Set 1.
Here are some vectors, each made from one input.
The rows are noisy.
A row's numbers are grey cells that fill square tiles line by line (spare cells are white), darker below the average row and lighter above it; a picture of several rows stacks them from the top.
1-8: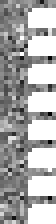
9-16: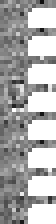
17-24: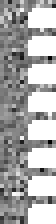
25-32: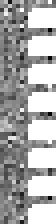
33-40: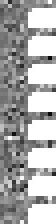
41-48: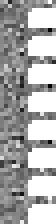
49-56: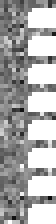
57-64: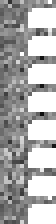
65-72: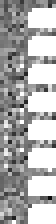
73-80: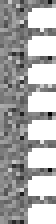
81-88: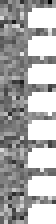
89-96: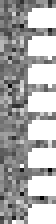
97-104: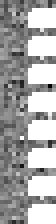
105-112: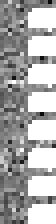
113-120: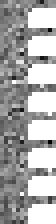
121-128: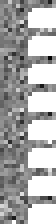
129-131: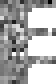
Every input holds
a point on an 8-point circle, together with either one of 10 labels, or four true/false values.
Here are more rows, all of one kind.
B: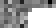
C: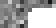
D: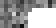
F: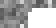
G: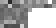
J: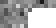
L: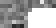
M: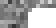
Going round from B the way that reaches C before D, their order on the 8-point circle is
B, C, J, F, G, M, L, D.
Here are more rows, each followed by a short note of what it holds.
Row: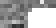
a point on an 8-point circle and four true/false values
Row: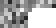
a point on an 8-point circle and one of 10 labels
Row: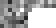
a point on an 8-point circle and one of 10 labels
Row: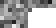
a point on an 8-point circle and one of 10 labels
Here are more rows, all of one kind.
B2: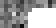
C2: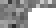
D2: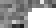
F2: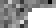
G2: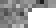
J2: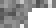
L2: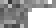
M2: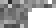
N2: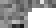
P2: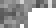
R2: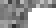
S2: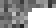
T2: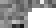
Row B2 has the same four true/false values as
L2, N2 and T2.
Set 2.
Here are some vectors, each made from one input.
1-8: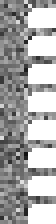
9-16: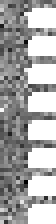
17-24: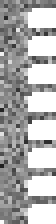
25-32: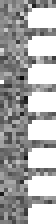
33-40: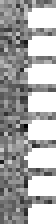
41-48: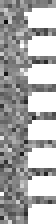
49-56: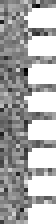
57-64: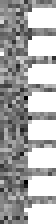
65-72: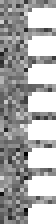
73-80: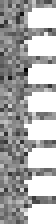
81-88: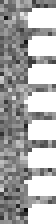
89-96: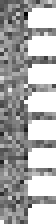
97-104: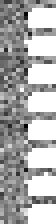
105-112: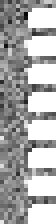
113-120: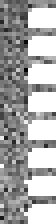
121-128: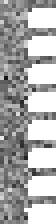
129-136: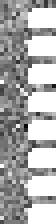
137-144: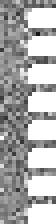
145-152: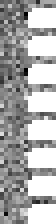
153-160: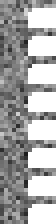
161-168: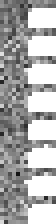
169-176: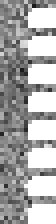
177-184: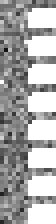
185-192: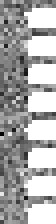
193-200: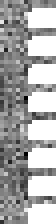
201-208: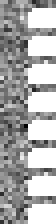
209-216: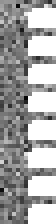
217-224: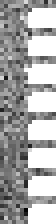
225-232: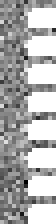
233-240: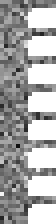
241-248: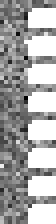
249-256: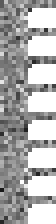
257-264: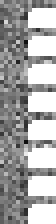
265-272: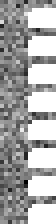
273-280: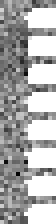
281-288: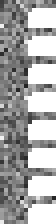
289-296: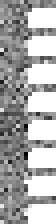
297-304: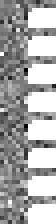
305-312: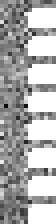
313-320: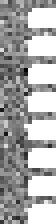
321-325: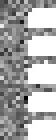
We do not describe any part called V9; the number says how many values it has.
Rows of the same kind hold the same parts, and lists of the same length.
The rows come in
3 kinds.
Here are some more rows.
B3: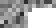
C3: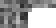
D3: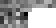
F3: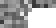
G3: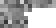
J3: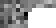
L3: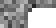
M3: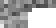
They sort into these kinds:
B3, G3
C3, D3, J3
F3, L3, M3

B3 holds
a point on a 15-point circle.
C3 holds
a value of V9.
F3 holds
a node of a 12-node tree and a value of V9.
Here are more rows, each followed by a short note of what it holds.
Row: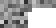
a point on a 15-point circle
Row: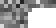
a node of a 12-node tree and a value of V9
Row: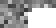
a point on a 15-point circle
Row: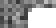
a value of V9
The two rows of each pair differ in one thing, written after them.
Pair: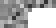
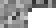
the value of V9
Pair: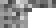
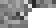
the node of the tree
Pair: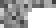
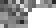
the node of the tree
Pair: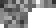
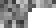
the value of V9
